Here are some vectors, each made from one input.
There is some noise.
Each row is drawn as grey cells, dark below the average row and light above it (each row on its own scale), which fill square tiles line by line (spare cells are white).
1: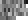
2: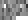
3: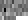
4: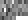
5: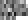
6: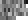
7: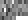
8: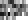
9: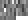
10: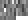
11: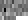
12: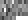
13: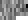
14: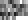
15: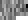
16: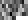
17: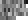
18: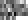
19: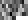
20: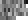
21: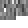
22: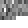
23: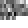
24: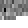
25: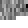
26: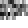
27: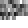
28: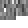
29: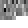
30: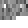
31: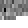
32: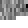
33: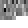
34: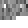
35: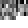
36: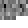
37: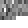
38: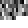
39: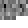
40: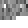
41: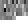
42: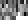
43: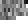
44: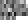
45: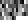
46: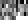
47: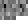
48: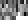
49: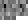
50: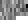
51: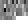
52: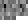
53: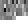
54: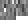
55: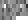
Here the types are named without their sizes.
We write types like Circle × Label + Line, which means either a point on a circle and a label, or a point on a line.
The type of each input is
Bool × Bool × Bool + Line.
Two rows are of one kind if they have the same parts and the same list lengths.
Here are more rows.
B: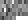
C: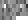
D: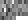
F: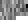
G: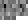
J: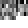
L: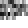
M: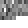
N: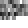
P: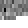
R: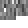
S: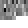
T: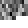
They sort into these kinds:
B, C, D, F, G, M, P, R, S
J, L, N, T

